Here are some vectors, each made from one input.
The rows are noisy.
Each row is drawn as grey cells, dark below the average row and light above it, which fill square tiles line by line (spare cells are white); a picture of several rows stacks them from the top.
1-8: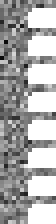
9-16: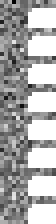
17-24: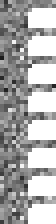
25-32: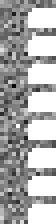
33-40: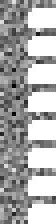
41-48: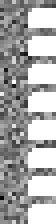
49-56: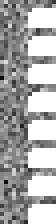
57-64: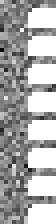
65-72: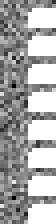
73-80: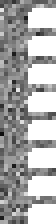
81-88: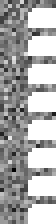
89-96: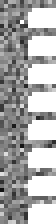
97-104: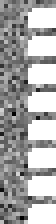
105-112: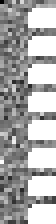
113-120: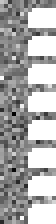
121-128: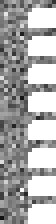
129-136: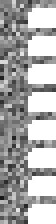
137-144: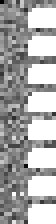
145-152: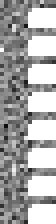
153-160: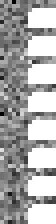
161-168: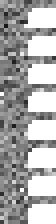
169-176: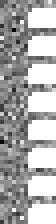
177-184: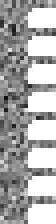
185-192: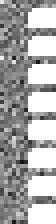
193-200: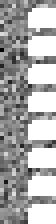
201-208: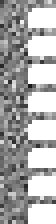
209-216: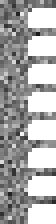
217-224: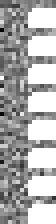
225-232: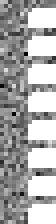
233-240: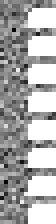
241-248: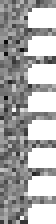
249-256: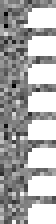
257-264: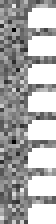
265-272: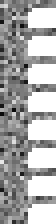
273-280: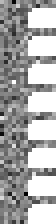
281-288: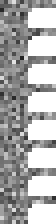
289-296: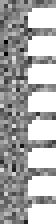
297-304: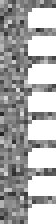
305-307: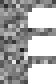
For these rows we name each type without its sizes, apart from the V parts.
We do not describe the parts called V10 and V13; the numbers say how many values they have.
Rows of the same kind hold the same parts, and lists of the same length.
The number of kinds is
2.
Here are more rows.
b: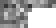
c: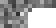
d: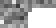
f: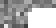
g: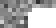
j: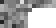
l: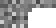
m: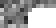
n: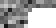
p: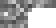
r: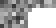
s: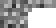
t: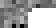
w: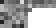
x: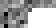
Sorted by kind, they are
b, f, n, p, s, t
c, d, g, j, l, m, r, w, x

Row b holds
a true/false value, a value of V10 and a value of V13.
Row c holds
a point on a line, a true/false value and a value of V10.
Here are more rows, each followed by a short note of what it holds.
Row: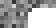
a point on a line, a true/false value and a value of V10
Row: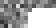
a point on a line, a true/false value and a value of V10
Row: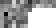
a point on a line, a true/false value and a value of V10
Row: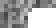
a point on a line, a true/false value and a value of V10
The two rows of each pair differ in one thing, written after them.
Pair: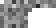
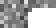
the true/false value
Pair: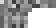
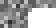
the true/false value
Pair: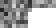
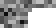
the true/false value
